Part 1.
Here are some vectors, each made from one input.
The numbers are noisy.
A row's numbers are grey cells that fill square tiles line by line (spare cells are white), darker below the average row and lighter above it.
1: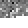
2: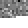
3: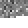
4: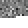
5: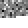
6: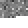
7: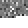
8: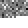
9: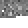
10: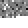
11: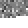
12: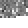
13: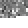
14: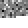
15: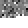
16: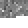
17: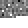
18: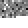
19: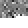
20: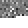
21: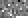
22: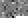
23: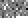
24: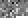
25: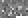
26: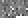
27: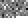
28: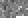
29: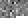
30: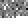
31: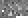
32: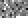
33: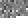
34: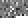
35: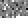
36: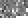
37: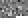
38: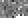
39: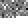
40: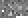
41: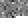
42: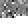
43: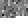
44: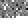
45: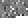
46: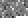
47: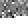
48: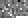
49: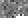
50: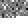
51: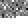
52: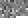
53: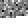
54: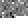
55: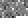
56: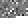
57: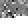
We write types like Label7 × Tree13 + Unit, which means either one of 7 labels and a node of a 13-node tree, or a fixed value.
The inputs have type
Line6 × (Tree8 + Unit).
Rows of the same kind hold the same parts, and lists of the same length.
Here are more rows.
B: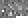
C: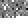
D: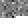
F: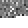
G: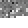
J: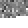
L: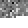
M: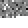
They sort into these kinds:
B, D, F, G, J, L
C, M

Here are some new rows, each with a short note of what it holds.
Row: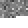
a point on a 6-point line and a node of an 8-node tree
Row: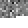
a point on a 6-point line and a node of an 8-node tree
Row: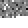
a point on a 6-point line
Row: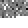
a point on a 6-point line
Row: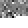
a point on a 6-point line and a node of an 8-node tree
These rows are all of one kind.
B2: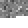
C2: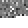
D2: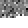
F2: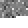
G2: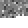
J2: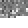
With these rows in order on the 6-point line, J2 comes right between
B2 and F2.
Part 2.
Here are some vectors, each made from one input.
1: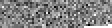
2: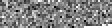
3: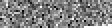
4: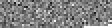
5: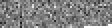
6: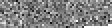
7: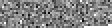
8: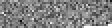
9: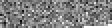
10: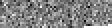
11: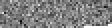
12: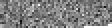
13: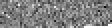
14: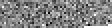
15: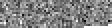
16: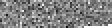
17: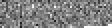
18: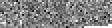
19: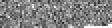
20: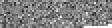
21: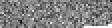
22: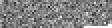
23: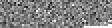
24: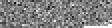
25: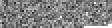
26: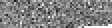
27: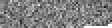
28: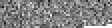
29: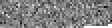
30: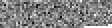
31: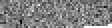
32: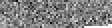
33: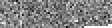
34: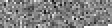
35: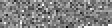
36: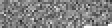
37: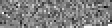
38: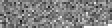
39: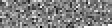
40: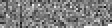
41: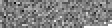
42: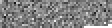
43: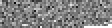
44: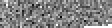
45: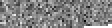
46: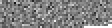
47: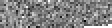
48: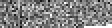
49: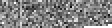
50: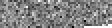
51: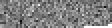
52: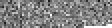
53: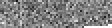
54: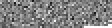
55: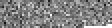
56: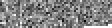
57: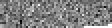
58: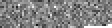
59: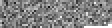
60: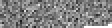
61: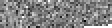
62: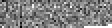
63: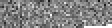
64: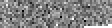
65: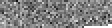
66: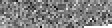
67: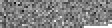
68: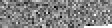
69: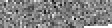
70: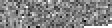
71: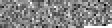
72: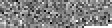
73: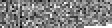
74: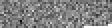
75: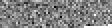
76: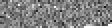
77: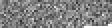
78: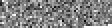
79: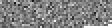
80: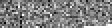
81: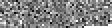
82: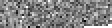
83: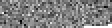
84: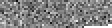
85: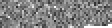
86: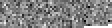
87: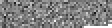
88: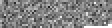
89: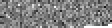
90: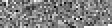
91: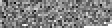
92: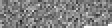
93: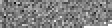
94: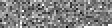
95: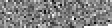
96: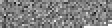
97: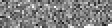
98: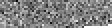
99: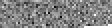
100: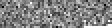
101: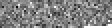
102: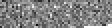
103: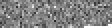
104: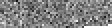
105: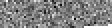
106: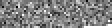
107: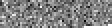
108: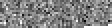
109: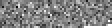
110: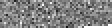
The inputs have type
Label7 + Line9.
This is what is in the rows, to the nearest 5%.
About 45% of them hold one of 7 labels. The rest hold a point on a 9-point line.
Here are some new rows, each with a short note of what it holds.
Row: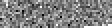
one of 7 labels
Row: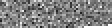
one of 7 labels
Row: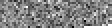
one of 7 labels
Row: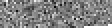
one of 7 labels
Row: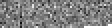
a point on a 9-point line
